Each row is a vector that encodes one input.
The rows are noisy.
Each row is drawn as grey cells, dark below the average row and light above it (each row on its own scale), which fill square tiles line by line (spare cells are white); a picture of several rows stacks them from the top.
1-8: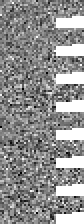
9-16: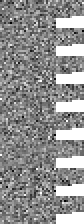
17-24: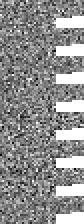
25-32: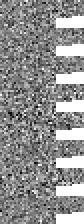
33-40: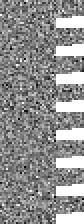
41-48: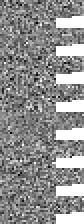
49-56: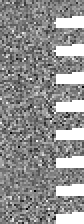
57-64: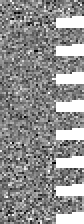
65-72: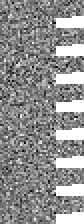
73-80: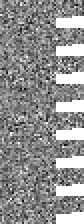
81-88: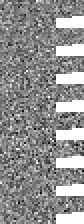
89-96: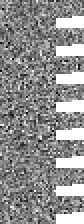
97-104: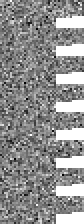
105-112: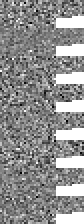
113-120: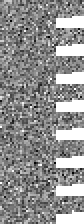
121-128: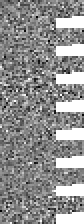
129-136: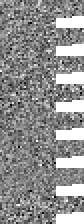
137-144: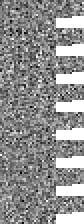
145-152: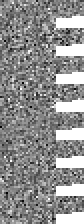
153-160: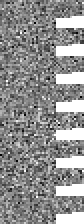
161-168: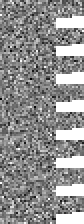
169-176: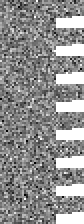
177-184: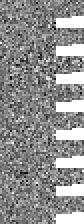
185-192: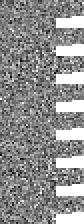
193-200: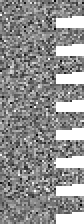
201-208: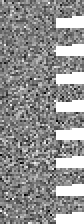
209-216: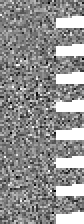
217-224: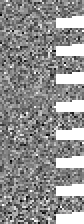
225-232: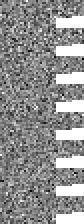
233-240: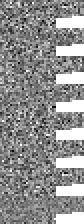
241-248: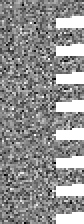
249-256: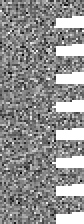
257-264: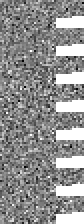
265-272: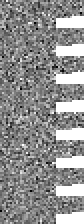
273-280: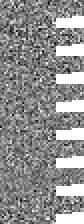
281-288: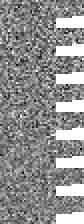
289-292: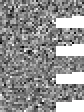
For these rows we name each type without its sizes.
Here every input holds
a point on a line, together with either a point on a circle and a true/false value, or a point on a line.
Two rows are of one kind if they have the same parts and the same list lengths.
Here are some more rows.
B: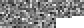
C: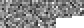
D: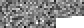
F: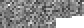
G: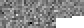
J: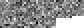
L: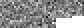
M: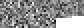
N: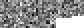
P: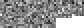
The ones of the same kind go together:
B, C, F, J, M
D, G, L, N, P

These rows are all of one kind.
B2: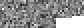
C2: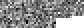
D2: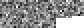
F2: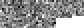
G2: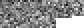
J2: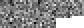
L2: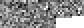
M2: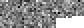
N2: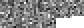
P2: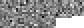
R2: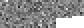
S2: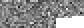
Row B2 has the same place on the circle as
D2 and L2.
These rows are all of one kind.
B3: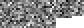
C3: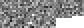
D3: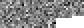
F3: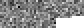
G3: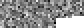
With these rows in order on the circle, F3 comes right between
C3 and D3.
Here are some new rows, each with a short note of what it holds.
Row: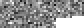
a point on each of two lines
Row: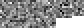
a point on a circle, a point on a line and a true/false value
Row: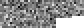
a point on a circle, a point on a line and a true/false value
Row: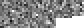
a point on a circle, a point on a line and a true/false value
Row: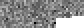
a point on a circle, a point on a line and a true/false value
